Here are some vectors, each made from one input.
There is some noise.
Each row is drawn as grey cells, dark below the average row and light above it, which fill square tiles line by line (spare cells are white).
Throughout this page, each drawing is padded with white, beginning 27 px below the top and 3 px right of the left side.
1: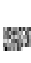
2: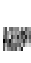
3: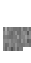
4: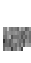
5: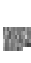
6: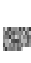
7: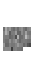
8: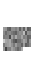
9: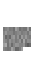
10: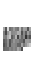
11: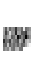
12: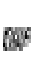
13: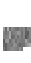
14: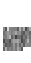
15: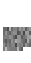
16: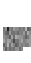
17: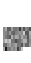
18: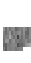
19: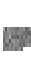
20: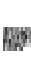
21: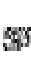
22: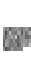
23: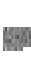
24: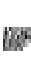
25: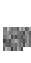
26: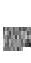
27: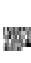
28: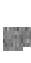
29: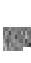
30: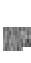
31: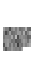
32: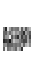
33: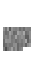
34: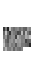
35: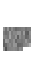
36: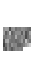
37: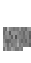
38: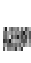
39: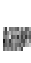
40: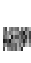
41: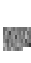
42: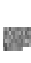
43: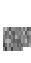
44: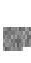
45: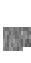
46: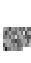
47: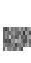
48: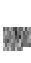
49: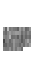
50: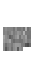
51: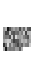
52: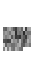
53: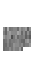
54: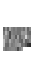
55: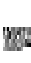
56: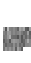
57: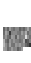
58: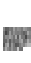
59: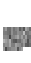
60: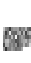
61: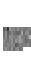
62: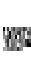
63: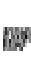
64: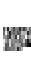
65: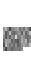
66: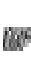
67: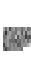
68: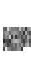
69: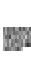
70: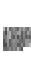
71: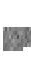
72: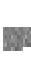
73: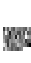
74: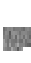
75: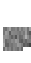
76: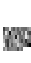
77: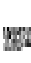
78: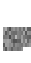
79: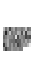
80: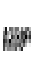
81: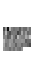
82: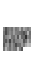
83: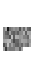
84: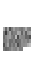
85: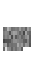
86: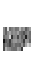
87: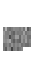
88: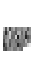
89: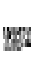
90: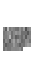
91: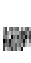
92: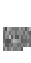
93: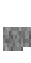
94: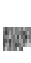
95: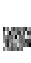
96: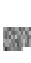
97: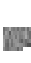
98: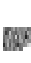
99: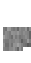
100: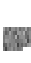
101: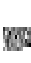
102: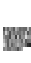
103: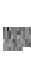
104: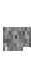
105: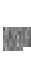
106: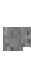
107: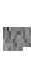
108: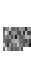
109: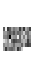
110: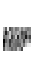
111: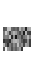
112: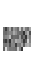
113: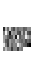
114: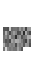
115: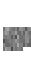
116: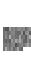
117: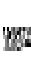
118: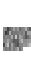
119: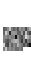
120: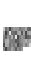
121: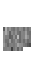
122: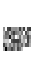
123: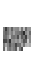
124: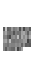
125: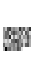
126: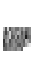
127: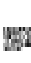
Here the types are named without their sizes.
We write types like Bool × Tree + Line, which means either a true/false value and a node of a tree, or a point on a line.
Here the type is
List(Line).
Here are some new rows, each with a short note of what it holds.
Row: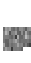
a list of two items
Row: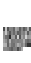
a list of two items
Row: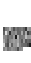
a list of three items
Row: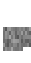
a list of three items
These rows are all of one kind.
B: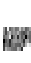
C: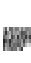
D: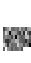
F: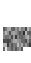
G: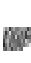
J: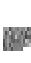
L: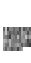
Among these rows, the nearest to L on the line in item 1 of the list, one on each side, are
B and G.
